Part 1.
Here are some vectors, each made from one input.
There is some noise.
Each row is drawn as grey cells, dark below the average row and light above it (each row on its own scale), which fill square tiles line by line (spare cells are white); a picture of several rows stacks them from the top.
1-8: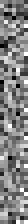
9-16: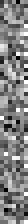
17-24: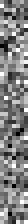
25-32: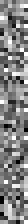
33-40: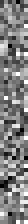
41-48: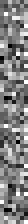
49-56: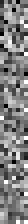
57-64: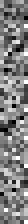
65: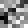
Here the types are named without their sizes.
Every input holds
a label.
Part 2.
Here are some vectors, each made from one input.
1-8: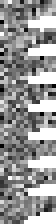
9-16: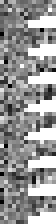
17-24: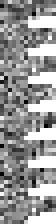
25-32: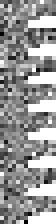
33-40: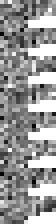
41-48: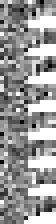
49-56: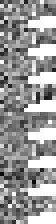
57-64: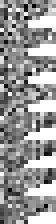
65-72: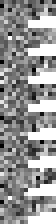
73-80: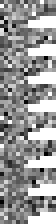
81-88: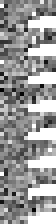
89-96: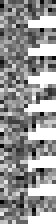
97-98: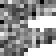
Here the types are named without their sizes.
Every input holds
a point on a line.
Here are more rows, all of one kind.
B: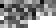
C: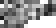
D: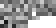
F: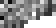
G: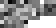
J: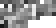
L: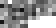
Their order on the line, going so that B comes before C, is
B, L, J, D, G, C, F.
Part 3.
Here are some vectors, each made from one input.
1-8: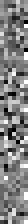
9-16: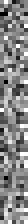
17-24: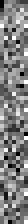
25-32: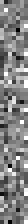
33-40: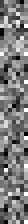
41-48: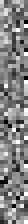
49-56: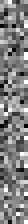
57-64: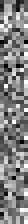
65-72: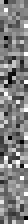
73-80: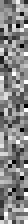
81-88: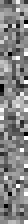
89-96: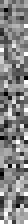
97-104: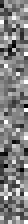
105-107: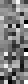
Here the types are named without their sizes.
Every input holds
a point on each of two lines.
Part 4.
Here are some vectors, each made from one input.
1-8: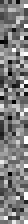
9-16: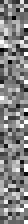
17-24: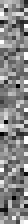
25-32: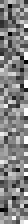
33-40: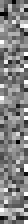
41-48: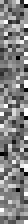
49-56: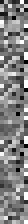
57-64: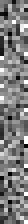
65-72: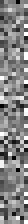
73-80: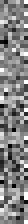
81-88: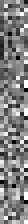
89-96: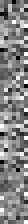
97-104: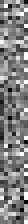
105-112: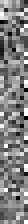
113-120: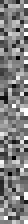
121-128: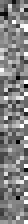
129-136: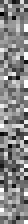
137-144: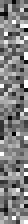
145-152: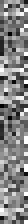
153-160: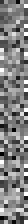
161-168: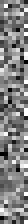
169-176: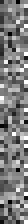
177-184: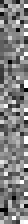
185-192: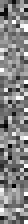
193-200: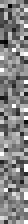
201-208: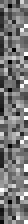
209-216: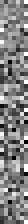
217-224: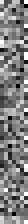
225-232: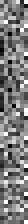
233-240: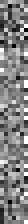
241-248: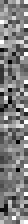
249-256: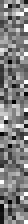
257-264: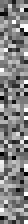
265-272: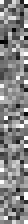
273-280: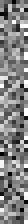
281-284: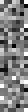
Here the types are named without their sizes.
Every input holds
a point on a line.
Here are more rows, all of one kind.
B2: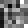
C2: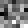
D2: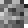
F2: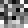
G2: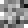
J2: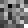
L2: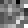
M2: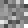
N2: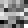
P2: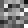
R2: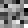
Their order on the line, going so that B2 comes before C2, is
M2, D2, G2, N2, P2, J2, B2, L2, R2, F2, C2.
